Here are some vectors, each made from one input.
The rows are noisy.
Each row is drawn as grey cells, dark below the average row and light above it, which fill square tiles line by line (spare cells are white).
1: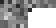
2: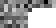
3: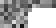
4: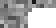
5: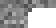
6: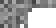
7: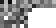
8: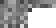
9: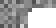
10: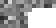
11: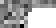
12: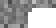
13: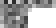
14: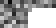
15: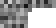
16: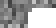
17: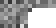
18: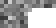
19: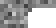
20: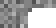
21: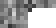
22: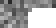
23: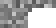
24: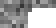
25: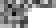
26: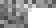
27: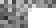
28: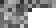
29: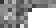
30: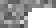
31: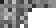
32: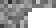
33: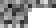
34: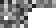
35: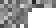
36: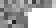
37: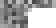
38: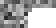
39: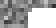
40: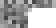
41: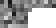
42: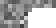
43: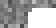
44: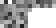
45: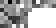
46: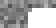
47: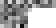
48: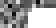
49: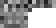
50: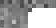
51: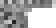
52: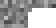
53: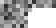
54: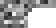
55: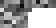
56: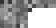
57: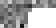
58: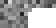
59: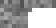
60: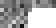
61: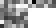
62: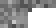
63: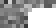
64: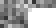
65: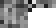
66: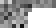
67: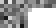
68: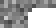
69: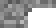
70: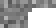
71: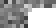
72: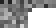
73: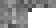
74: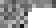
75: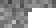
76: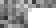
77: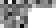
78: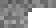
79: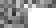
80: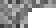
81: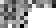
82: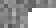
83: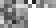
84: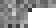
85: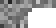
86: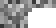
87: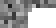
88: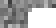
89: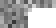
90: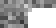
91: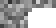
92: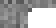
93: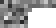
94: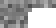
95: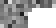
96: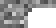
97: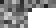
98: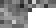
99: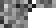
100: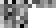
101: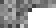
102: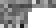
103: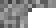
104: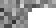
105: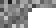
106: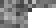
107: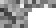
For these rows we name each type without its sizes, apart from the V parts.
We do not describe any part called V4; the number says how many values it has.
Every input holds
either a true/false value and a value of V4, or a list of points on a line.
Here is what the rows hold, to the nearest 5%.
About 25% of them hold a true/false value and a value of V4. The rest are lists of points on a line.
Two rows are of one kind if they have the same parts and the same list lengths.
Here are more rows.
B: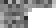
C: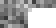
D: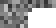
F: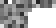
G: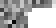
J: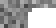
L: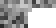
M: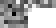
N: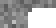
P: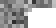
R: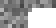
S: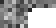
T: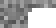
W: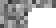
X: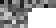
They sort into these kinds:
B, C, F, G, L, M, P
D
J, T
N, R, S, W, X

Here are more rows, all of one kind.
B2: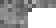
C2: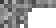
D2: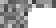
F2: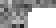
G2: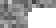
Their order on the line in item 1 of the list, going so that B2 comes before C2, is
B2, D2, C2, F2, G2.
